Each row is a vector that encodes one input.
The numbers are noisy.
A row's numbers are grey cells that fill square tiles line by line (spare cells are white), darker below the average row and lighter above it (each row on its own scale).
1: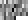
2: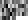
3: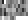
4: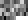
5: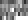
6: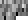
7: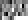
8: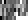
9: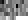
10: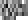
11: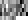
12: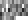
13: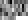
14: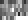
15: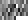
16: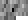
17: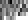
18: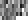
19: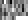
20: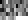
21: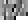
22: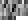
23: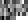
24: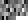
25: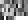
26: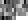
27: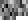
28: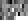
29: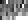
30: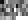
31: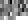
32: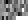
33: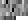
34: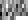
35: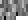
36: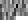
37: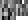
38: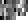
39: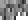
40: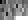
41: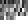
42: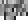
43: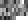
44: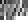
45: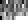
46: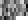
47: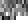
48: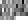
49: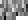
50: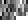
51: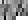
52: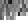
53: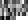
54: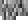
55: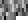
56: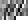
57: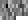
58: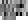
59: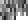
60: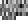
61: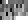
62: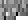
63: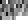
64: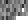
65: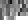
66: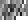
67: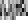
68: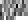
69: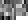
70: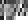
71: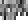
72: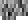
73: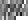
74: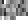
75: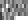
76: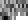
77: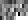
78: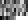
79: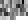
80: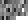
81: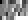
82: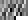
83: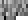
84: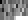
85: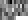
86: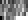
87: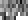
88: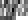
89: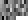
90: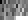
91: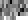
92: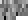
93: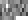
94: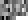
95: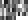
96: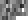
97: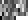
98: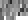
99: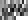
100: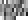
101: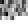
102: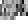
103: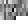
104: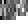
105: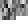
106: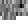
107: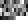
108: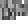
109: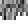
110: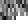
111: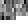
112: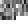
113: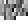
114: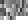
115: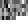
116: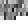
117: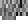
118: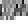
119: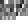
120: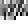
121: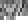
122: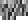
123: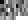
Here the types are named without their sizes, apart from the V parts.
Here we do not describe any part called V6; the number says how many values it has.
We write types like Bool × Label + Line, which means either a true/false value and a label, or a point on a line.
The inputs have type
Line × (Tree + V6).
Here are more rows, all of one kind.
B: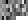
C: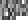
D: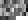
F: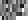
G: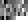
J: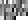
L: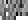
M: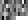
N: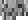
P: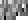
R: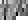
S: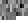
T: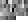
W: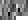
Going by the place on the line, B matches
J, P, R and T.
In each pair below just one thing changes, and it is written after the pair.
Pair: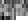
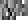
the value of V6
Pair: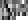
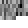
the value of V6
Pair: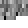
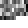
the place on the line
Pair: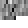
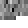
the place on the line
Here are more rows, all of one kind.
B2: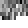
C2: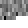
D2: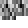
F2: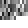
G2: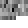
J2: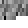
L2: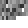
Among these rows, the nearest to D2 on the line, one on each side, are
B2 and J2.
